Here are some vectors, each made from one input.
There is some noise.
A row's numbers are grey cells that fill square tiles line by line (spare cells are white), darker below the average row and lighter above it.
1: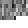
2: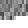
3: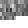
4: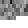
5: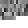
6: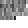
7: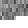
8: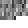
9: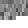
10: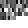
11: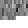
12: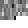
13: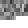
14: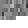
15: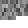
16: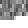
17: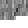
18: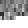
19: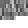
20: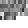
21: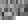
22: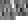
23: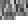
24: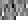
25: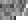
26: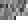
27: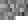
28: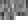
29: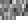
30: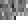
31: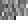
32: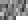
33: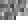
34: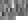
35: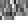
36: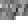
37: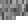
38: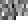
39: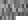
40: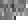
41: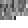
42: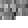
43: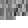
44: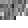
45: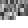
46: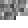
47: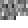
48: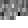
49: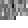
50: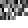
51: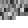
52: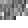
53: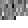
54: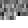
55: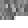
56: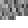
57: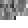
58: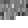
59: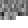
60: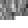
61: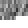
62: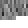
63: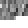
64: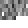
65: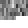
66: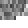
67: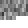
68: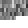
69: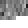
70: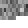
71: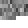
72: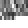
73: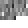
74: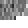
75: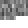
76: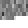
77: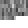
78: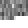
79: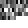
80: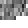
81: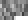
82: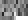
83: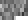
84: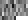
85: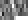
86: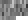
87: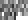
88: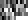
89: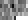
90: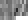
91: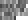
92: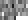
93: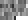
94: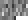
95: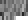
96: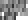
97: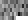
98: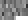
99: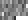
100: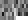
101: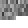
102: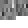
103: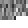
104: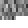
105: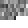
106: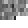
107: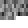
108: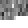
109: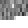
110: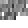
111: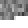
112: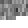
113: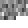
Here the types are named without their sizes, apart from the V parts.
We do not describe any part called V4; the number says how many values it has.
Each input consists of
a list of items, each a true/false value and a value of V4.
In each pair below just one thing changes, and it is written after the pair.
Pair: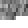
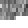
the true/false value in item 2 of the list
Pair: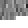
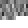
the value of V4 in item 2 of the list
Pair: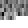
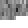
the true/false value in item 2 of the list
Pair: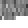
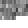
the true/false value in item 2 of the list
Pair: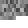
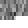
the true/false value in item 2 of the list
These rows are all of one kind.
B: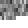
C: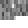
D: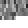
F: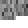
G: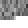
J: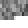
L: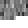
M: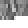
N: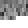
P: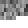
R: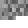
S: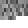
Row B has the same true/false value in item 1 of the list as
C, L and N.
